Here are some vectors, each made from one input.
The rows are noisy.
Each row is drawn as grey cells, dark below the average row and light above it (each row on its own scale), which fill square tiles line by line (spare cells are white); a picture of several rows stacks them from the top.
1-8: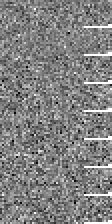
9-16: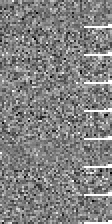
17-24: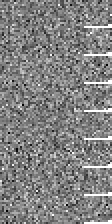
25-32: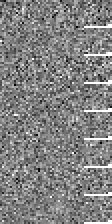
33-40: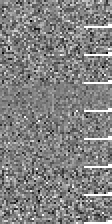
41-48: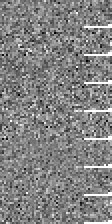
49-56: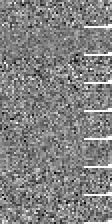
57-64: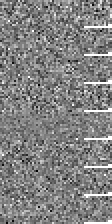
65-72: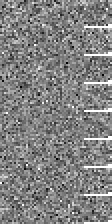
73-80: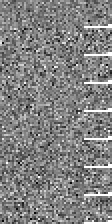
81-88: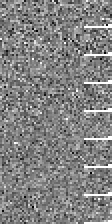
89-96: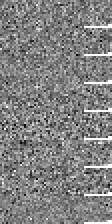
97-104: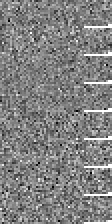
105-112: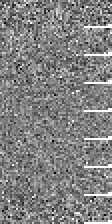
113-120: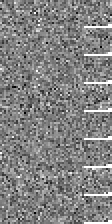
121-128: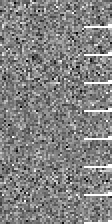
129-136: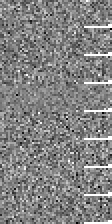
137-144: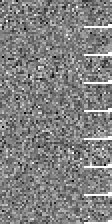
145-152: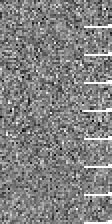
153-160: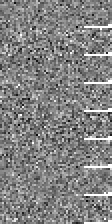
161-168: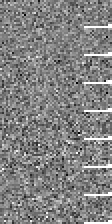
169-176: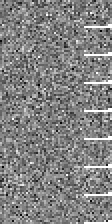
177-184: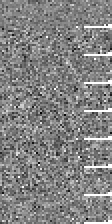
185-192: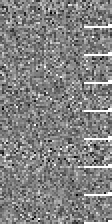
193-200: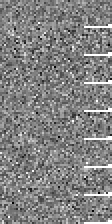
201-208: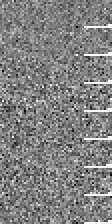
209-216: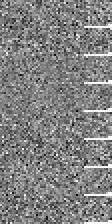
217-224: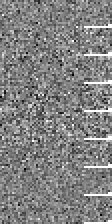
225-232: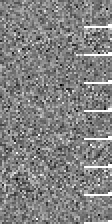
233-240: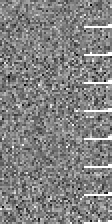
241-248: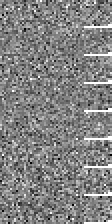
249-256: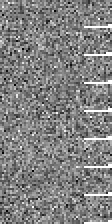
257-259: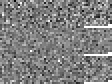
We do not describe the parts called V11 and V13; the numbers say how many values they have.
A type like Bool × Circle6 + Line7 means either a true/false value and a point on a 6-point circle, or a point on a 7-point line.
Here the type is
(Bool × Bool × Bool + Unit) × Tree7 × V11 × V13.
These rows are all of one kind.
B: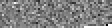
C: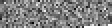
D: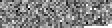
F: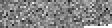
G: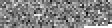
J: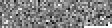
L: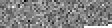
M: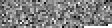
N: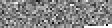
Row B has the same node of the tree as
C and J.
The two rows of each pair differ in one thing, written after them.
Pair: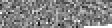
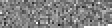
one of the three true/false values
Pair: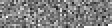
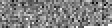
the value of V11
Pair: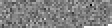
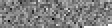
the value of V13
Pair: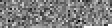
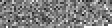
one of the three true/false values
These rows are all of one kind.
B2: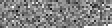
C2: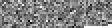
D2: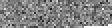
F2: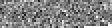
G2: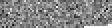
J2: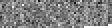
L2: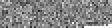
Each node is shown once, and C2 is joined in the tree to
B2.
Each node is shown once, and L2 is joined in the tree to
B2, F2 and G2.
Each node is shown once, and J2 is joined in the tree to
F2.
